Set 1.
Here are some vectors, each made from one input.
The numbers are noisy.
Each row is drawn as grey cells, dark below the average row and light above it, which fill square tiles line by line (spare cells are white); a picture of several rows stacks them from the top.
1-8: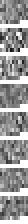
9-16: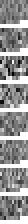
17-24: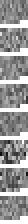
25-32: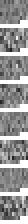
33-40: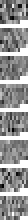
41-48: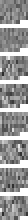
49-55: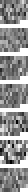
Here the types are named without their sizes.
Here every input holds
a point on a circle.
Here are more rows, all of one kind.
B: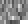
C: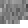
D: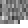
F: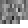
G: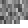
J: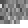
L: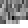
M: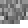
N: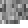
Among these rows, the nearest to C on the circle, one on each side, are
B and M.
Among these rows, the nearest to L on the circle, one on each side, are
M and N.
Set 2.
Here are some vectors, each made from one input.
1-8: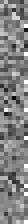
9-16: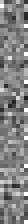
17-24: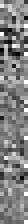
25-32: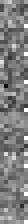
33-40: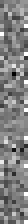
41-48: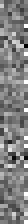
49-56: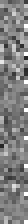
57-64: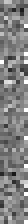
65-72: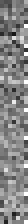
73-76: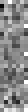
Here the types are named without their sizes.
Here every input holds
either a fixed value, or three true/false values.
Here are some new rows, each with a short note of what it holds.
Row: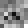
a fixed value
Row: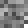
three true/false values
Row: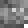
three true/false values
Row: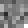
three true/false values
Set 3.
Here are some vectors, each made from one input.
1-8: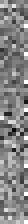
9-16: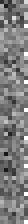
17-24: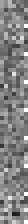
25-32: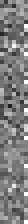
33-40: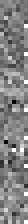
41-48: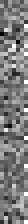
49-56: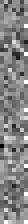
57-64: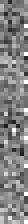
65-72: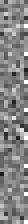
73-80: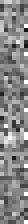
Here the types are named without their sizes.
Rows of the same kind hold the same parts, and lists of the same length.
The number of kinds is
2.
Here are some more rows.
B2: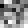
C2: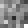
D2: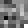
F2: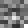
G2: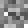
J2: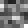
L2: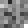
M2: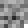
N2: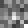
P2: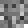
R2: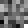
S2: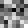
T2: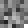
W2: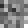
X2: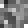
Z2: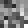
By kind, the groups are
B2, C2, D2, F2, J2, L2, M2, N2, P2, R2, S2, T2, W2, X2, Z2
G2

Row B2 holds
four true/false values.
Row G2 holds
a fixed value.
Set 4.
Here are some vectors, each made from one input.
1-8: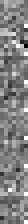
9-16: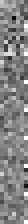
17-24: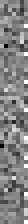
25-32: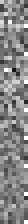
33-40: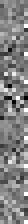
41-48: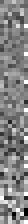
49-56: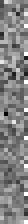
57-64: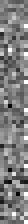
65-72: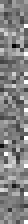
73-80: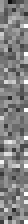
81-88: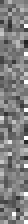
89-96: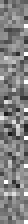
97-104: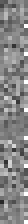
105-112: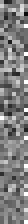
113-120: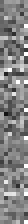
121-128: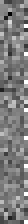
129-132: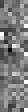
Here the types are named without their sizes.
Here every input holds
either a fixed value, or four true/false values.
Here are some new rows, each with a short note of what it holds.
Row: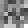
a fixed value
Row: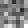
a fixed value
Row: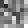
a fixed value
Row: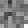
four true/false values
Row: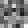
four true/false values
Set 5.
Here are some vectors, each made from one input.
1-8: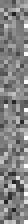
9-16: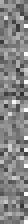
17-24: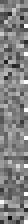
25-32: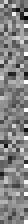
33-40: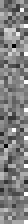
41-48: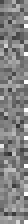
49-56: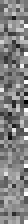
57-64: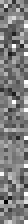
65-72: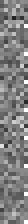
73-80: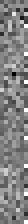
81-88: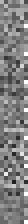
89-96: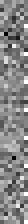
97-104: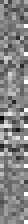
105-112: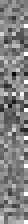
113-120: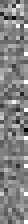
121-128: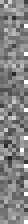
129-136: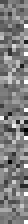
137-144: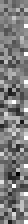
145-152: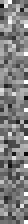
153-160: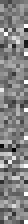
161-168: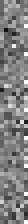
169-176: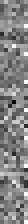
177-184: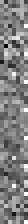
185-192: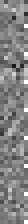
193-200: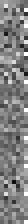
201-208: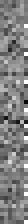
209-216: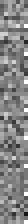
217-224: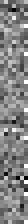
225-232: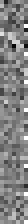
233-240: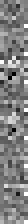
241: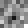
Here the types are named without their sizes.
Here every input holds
either a fixed value, or four true/false values.
